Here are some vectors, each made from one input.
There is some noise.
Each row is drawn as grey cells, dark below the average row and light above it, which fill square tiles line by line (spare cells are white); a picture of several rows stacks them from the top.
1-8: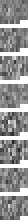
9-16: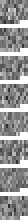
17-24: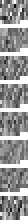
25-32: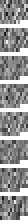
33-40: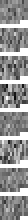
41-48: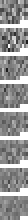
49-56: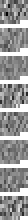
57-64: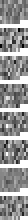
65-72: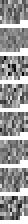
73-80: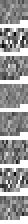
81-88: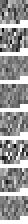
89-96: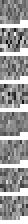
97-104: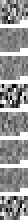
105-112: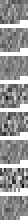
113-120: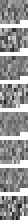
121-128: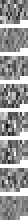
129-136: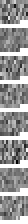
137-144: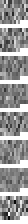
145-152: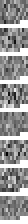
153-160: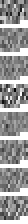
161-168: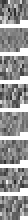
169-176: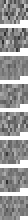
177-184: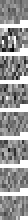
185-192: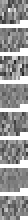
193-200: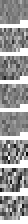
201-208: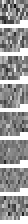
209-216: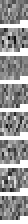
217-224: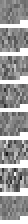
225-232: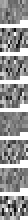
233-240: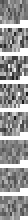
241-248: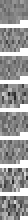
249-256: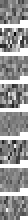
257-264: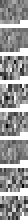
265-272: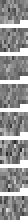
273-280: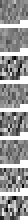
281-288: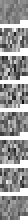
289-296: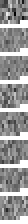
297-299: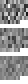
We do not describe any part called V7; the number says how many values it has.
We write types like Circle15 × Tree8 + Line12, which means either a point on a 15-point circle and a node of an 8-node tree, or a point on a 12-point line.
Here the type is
Bool × Circle11 × (Tree9 + Unit) + Tree12 × V7.
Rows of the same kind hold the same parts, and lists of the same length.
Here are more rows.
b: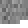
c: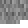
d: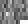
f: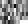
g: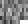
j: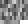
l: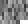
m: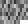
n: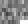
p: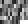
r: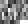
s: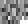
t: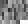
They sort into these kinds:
b, c, f, m, n, s
d, g, p, r
j, l, t

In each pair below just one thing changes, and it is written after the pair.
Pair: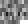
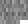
the node of the tree
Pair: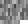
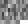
the place on the 11-point circle
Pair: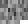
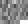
the place on the 11-point circle
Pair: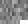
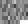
the place on the 11-point circle
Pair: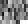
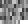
the node of the tree
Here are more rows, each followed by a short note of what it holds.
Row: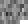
a point on an 11-point circle, a node of a 9-node tree and a true/false value
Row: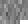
a point on an 11-point circle and a true/false value
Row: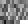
a node of a 12-node tree and a value of V7
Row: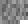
a point on an 11-point circle, a node of a 9-node tree and a true/false value
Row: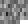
a point on an 11-point circle and a true/false value
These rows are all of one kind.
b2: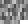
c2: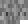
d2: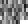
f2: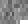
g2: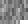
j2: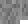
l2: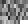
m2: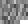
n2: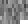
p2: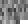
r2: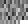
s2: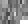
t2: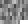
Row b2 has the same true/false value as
g2, p2 and s2.
